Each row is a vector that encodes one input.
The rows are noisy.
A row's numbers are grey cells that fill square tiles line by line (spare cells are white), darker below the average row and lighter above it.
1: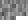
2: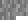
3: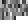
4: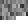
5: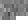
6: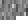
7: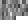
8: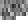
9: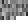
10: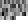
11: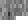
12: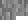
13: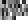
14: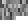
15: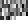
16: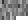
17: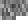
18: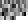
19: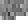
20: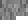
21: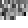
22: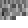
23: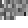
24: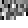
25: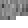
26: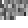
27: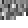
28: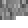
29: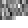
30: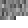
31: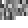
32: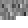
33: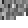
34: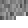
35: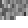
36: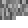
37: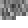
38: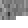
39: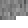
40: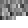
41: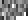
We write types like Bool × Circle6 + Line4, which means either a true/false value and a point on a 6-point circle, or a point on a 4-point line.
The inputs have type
Line3 × Line5 + Line6.
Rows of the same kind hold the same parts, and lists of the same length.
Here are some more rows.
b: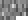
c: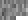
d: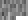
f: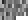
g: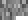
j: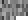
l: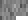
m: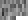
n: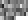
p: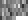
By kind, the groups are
b, f, j, n
c, d, g, l, m, p

